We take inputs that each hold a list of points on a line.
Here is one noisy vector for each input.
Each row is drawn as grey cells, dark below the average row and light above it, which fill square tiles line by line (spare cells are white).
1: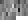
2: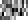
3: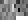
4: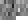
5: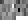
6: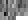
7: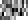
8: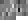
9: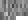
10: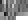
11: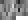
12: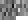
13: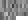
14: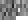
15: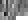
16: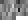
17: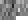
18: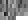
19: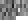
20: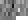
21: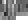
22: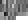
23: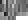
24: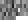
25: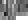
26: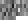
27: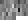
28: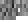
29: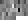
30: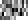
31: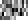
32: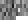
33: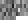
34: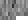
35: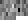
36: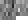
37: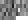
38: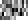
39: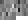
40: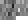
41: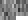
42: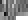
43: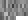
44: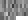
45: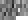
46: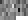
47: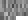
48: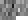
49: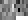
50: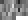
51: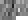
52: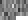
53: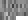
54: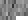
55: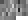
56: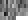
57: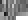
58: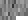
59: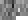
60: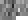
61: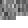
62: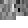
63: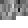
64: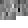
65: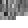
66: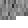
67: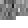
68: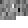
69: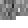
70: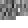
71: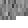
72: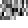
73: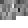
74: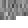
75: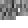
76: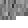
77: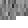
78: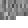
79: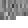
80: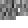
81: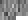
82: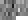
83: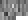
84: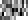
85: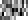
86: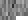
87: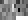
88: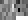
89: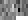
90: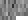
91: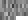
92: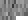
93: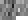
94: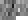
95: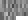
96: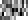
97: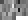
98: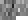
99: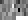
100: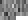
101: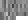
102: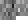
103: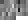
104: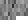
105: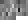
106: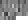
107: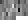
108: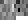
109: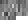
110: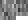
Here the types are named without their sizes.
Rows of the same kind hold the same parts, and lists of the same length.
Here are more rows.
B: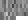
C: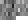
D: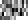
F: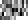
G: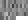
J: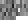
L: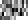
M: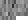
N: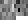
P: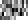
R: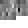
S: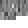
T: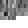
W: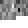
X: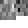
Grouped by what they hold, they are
B, C, G, J, M
D, F, L, P
N, R, S, T, W, X

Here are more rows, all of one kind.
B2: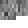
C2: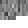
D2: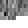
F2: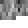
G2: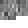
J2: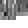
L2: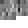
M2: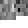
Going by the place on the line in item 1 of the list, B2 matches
C2 and G2.
